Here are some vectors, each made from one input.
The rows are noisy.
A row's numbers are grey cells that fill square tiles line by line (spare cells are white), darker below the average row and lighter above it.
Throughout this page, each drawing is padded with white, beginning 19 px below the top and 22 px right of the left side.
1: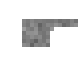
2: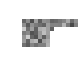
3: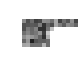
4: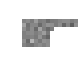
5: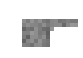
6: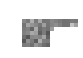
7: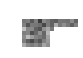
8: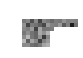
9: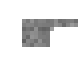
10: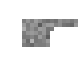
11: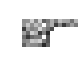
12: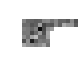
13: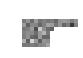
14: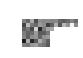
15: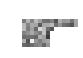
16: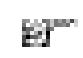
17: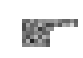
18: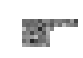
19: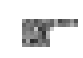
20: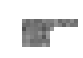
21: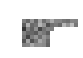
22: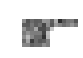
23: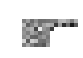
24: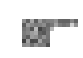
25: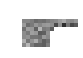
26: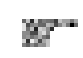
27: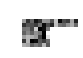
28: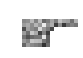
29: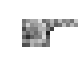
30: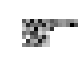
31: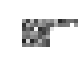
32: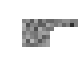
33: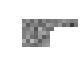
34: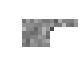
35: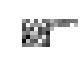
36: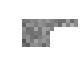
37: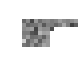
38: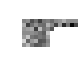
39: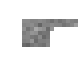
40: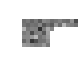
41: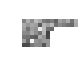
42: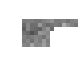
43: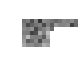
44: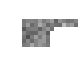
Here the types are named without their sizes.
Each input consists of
a list of points on a line.
